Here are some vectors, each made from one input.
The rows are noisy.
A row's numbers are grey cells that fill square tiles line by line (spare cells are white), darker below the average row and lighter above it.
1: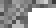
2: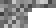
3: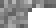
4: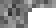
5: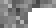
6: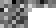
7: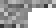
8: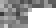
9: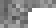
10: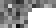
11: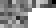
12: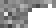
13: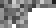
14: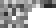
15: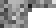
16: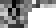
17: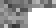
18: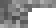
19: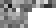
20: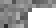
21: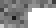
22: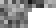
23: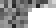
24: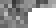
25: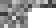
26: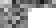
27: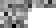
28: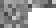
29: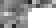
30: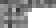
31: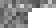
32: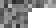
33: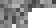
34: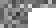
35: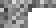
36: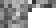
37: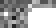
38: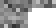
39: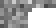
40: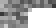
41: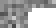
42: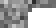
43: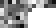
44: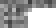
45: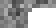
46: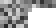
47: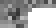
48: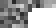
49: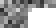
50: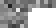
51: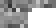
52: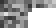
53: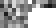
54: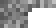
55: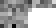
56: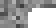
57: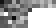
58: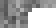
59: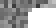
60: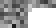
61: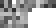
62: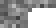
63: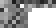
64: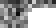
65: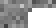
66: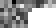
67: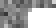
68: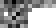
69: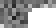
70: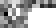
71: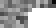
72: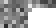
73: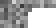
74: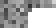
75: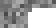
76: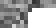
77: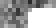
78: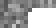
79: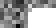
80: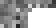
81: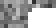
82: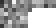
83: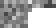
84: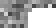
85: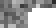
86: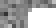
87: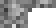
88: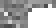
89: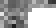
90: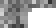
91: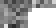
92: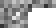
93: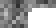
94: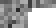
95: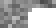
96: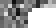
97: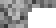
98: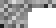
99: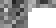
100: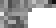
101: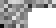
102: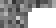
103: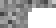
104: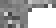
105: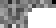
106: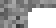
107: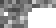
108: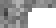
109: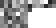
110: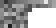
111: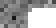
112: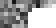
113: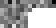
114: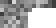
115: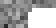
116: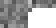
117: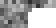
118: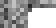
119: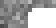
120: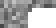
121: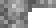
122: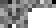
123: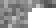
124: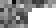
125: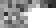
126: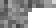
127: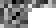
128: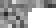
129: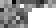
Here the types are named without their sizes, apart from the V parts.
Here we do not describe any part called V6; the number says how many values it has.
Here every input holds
a node of a tree and a true/false value, together with either a node of a tree, or a value of V6.
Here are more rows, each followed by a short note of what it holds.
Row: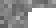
a node of each of two trees and a true/false value
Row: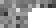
a node of each of two trees and a true/false value
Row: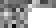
a node of a tree, a true/false value and a value of V6
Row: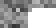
a node of a tree, a true/false value and a value of V6
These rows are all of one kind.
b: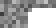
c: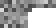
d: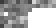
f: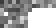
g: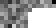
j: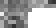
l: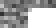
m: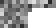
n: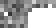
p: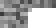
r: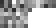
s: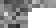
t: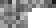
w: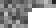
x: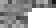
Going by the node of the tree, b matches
g, j, s and w.
